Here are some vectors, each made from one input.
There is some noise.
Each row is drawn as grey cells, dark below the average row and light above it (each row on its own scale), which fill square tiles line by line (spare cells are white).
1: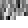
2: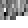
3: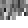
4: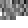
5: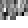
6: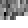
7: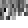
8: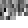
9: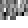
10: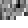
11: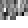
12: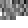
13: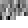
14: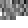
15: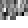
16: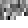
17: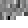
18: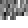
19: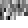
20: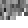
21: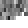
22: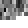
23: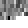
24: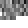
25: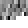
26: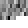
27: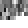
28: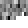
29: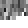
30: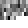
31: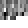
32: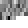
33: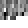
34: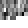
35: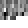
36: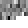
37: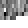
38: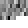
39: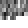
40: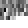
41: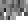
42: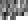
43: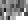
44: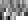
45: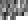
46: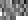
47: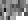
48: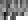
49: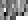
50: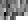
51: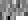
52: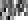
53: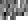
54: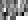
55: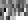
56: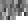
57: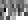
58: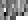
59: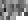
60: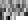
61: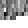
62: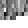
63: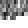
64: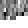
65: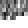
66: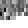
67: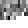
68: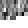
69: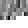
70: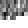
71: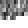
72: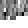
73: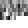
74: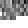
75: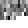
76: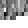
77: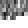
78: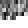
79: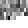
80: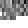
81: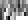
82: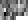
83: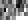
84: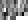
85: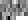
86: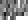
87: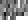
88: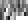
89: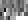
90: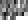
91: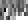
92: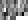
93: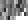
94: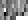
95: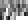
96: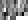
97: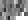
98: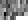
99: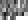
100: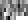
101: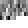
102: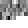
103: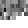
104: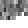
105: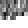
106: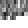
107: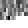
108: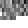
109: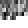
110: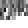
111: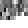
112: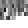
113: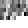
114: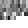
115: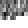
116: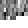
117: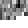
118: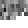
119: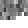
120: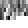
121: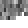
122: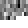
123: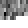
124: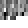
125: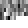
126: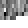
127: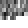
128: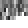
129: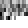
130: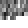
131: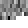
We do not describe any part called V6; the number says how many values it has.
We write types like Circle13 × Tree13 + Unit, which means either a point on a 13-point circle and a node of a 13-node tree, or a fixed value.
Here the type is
List2(Bool × V6).
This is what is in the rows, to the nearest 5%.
All of them are lists of up to two items, each a true/false value and a value of V6: about 5% are empty, 40% hold one and 55% two.
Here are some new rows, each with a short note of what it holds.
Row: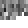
a list of two items
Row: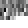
a list of two items
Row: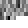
a list of two items
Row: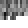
a list of one item
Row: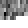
a list of one item
